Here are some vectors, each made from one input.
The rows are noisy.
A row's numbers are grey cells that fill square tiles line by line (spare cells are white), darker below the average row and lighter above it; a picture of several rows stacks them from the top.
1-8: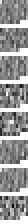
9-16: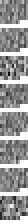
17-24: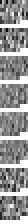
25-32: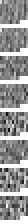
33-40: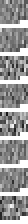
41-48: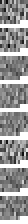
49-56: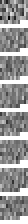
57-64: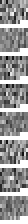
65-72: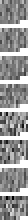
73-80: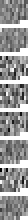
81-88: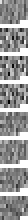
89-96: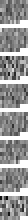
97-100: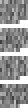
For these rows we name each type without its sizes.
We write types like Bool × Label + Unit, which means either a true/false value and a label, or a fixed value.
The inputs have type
Bool × Bool × Bool × Bool + List(Line).
